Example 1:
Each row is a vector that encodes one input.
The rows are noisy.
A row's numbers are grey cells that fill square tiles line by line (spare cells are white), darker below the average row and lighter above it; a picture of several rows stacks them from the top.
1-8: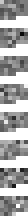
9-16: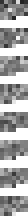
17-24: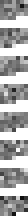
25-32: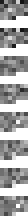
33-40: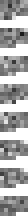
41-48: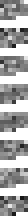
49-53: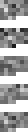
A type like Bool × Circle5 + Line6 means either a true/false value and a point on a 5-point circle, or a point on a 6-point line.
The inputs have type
Circle8 + Unit.
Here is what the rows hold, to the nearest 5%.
About 85% of them hold a point on an 8-point circle. The rest hold a fixed value.
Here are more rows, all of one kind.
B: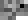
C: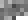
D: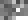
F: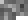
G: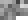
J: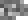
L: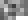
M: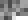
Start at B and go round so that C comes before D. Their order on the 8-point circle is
B, F, C, L, G, D, M, J.
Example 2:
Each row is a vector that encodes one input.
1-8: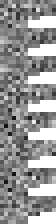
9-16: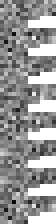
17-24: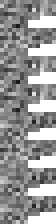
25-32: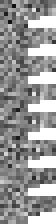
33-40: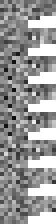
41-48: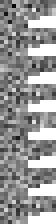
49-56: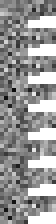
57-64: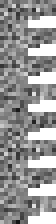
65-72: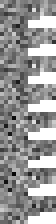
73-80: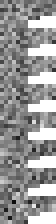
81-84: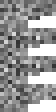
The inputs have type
Circle6.
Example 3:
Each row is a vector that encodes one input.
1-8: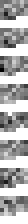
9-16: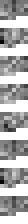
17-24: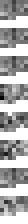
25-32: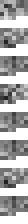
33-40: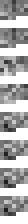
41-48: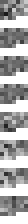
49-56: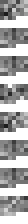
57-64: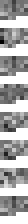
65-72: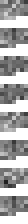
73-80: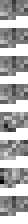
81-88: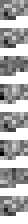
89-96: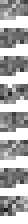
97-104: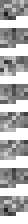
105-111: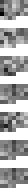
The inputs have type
Circle8.
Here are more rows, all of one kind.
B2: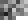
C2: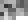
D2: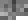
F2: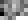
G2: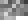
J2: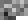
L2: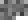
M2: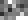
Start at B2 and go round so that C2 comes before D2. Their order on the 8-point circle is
B2, F2, M2, C2, G2, D2, L2, J2.
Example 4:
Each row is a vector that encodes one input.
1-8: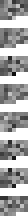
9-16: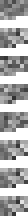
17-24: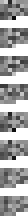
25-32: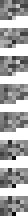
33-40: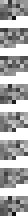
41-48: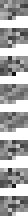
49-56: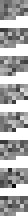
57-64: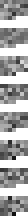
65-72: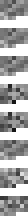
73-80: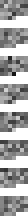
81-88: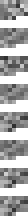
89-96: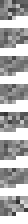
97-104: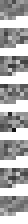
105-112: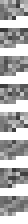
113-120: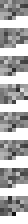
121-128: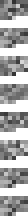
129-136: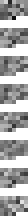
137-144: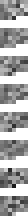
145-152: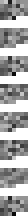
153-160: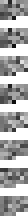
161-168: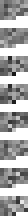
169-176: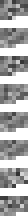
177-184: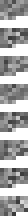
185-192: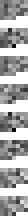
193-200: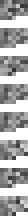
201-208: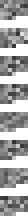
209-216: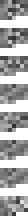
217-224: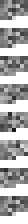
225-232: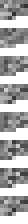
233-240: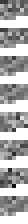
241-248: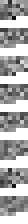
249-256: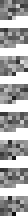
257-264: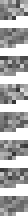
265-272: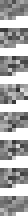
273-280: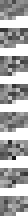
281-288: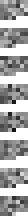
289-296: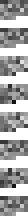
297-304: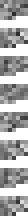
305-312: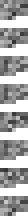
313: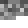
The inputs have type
Line7.
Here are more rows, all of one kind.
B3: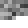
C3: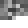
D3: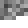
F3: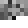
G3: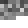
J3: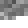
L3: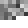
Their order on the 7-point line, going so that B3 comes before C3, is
L3, F3, D3, J3, B3, C3, G3.
